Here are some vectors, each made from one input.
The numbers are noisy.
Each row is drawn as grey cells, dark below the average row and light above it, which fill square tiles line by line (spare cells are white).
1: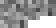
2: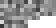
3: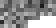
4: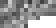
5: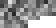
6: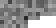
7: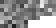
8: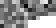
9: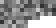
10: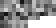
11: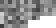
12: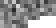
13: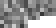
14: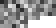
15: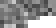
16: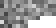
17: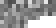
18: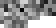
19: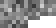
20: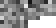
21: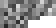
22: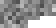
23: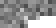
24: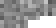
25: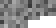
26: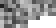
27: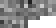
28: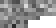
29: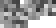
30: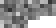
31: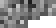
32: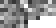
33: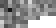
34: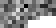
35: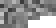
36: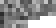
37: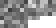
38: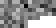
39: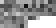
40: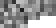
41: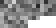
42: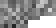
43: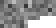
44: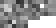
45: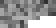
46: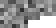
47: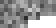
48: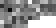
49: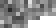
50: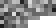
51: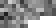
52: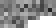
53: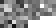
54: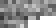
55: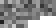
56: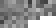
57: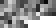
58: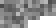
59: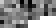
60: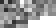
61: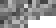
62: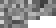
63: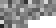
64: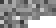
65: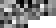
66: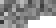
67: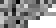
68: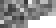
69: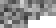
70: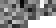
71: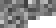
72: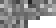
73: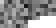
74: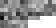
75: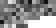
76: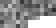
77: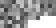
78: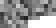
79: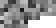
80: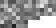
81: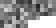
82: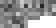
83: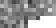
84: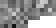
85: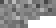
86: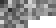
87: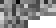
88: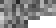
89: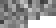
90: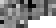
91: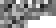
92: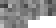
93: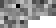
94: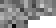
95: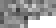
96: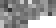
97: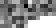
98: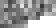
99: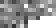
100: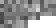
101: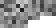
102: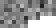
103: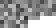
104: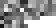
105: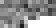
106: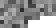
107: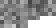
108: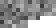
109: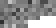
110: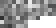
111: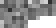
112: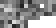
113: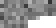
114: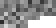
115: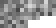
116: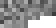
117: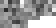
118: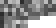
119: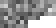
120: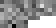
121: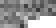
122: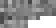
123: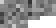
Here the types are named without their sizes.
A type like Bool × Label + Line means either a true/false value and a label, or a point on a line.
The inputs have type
List(Line) × Tree.
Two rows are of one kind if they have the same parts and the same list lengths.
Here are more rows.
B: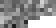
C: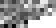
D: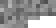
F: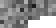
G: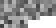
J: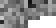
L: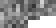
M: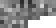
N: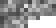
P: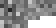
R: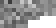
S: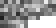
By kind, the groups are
B, C, F, J, L, M
D, N, P, S
G, R

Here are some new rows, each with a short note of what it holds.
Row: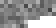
a node of a tree, together with a list of one item
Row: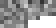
a node of a tree, together with a list of one item
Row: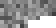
a node of a tree, together with a list of one item
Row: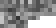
a node of a tree, together with a list of two items
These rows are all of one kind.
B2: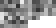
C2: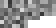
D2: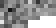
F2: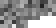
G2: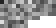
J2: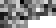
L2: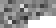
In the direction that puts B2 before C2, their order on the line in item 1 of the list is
F2, B2, C2, L2, G2, J2, D2.
